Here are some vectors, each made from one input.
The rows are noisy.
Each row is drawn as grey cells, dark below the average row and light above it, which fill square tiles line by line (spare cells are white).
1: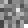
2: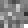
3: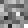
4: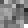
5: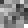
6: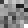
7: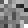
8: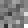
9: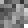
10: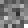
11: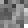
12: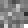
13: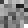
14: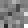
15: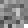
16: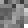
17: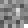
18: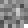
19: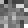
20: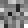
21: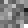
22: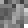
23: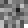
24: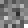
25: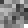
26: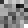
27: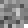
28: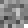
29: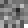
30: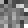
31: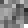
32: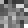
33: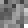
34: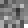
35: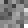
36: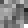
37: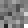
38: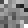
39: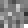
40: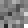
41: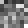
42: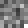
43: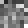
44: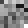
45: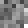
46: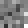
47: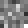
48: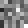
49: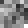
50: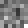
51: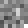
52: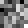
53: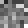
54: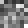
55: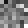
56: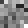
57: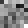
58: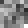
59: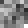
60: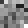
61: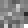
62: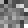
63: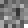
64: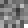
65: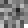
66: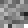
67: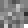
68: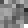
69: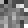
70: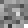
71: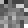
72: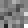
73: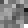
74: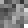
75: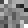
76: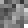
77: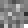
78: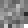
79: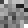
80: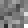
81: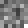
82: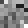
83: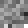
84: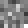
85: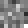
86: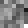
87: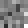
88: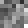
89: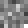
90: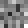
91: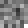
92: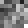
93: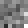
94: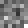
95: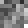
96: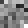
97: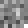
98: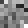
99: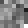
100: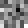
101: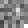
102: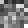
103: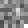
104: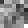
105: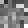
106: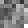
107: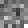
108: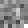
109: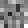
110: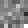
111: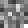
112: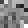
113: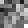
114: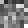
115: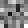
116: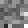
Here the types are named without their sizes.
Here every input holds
three true/false values.
